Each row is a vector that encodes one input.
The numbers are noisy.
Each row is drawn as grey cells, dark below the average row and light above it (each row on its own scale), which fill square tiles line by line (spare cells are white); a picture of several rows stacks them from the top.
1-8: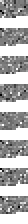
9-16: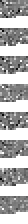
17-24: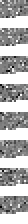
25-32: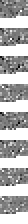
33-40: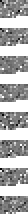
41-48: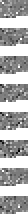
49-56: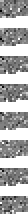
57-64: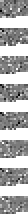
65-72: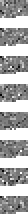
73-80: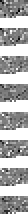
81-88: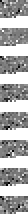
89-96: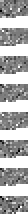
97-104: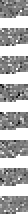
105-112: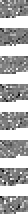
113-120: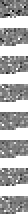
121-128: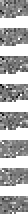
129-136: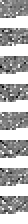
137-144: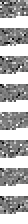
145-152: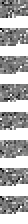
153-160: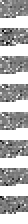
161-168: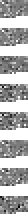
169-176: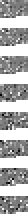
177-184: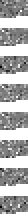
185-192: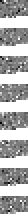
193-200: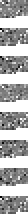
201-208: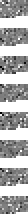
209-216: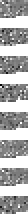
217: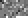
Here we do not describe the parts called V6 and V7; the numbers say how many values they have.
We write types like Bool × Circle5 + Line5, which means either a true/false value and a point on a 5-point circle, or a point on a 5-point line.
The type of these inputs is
Bool × V7 + Tree9 × V6.
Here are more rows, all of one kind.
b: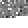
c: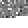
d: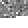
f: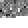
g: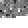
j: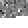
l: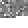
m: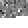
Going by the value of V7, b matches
c and f.
